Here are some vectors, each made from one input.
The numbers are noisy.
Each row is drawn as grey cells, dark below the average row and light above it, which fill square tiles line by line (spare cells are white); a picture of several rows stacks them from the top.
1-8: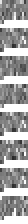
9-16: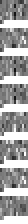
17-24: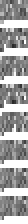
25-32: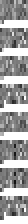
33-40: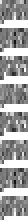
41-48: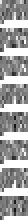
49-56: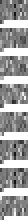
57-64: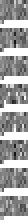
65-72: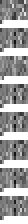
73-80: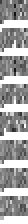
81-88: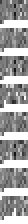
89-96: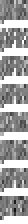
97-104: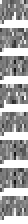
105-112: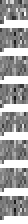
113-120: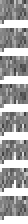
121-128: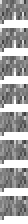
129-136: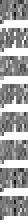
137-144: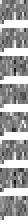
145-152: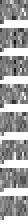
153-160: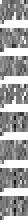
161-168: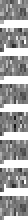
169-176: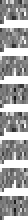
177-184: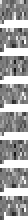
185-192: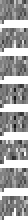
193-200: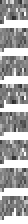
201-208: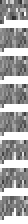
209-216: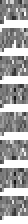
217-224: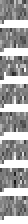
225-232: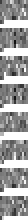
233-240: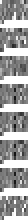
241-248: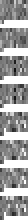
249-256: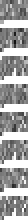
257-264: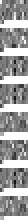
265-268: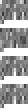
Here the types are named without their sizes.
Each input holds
a point on a line.
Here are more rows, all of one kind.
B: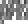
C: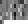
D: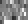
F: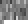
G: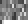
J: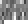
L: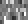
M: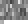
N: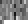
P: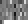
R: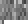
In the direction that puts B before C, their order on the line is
B, J, R, M, F, N, C, P, G, D, L.
